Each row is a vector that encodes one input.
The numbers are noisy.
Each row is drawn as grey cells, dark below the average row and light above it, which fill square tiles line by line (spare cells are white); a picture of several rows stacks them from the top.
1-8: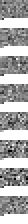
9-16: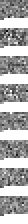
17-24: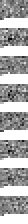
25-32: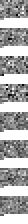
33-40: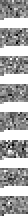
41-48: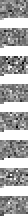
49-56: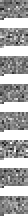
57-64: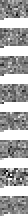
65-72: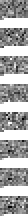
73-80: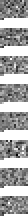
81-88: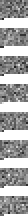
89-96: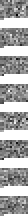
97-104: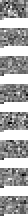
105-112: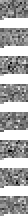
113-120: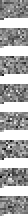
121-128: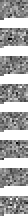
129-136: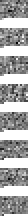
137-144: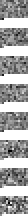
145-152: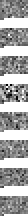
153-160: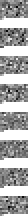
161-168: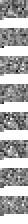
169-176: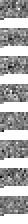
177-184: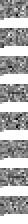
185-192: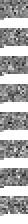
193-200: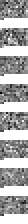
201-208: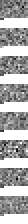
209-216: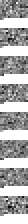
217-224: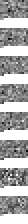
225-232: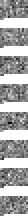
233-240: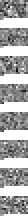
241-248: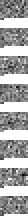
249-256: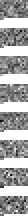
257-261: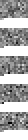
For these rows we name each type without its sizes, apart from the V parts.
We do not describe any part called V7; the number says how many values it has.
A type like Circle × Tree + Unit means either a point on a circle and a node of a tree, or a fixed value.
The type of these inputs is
(Bool × Circle + Unit) × V7 + Tree.
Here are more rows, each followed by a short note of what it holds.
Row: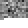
a node of a tree
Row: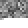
a node of a tree
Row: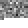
a value of V7
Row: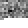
a node of a tree
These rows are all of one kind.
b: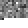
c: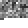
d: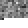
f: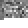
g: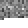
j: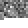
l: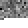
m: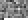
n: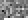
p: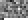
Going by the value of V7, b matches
c, d, m and p.
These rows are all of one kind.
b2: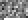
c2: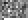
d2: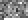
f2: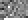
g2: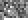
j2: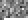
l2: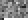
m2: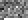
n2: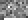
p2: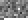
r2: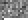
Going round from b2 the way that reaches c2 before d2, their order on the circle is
b2, c2, r2, n2, j2, l2, g2, d2, p2, m2, f2.
